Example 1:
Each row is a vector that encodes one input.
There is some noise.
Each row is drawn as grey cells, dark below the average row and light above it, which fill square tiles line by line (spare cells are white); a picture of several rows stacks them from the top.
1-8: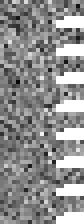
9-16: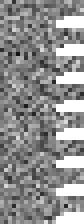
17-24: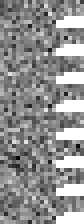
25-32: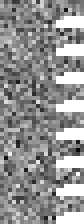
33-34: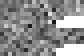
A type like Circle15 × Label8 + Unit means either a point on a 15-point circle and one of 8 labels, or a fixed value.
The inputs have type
Label6.
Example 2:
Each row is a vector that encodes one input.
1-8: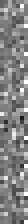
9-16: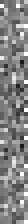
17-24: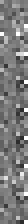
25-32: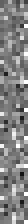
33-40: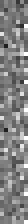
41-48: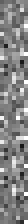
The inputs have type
Bool × Bool × Bool.
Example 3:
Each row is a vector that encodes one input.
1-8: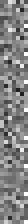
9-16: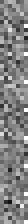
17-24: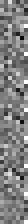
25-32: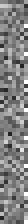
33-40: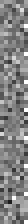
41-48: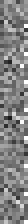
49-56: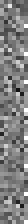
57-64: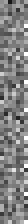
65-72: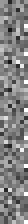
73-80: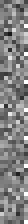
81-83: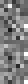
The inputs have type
Bool × Bool × Bool × Bool.
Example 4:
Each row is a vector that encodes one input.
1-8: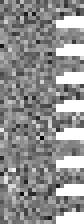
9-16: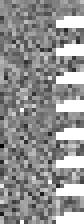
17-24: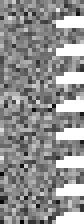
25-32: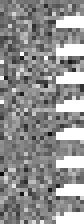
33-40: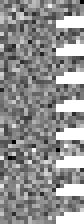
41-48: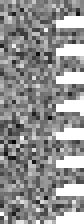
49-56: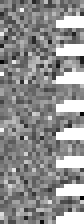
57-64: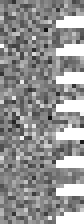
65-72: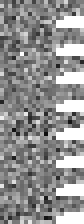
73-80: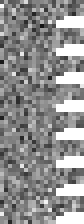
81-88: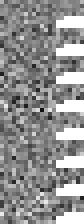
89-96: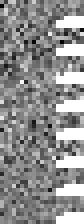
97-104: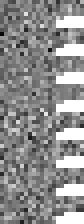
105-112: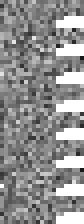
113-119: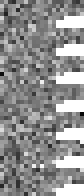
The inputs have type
Bool × Bool × Bool.
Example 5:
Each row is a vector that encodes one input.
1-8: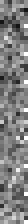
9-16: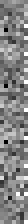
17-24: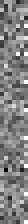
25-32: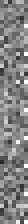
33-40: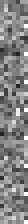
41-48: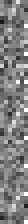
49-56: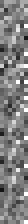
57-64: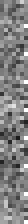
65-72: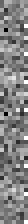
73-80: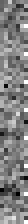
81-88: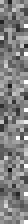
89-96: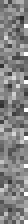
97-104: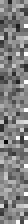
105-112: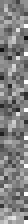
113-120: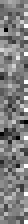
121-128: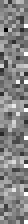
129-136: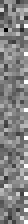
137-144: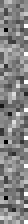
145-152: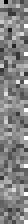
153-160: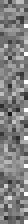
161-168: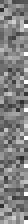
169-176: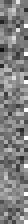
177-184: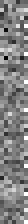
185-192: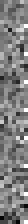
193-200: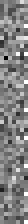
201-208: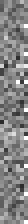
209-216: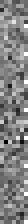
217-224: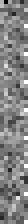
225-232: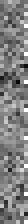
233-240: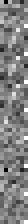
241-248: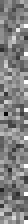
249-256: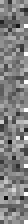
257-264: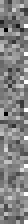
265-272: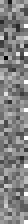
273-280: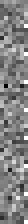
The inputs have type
Tree10.
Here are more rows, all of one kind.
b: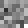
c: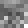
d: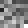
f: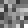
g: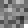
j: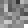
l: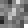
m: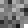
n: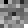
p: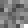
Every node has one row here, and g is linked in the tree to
l and p.
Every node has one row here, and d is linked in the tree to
j and n.
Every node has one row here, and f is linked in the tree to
b.
